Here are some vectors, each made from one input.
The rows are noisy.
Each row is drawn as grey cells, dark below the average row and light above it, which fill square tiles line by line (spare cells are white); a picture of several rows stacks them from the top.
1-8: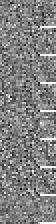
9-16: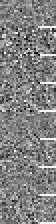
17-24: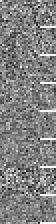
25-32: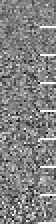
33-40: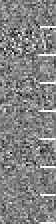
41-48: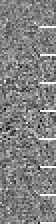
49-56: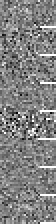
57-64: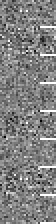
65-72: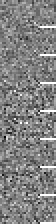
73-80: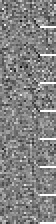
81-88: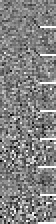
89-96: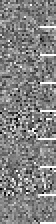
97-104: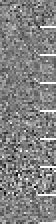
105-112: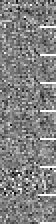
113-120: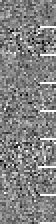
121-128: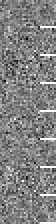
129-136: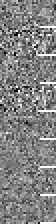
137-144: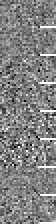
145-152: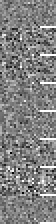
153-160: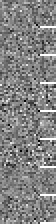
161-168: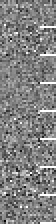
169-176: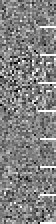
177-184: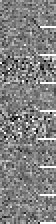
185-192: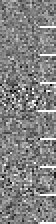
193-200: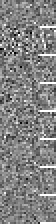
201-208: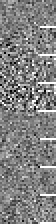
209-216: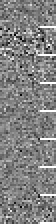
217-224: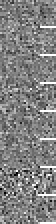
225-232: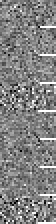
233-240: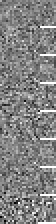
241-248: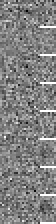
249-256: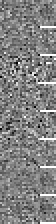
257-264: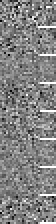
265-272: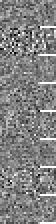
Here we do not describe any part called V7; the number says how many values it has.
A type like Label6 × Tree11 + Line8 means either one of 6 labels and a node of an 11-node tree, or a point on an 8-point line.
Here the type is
Bool × List2(V7) + Line4.
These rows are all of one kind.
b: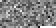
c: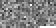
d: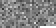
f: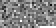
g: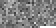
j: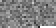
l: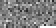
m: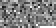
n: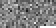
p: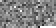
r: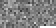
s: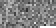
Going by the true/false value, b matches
j and p.
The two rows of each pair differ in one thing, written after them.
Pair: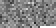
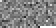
the value of V7 in item 2 of the list
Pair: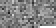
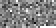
the true/false value
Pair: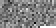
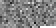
the value of V7 in item 1 of the list
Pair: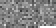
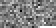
the value of V7 in item 1 of the list
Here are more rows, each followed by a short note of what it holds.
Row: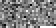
a true/false value, together with the empty list
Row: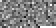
a true/false value, together with a list of two items
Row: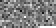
a true/false value, together with a list of one item
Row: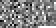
a point on a 4-point line
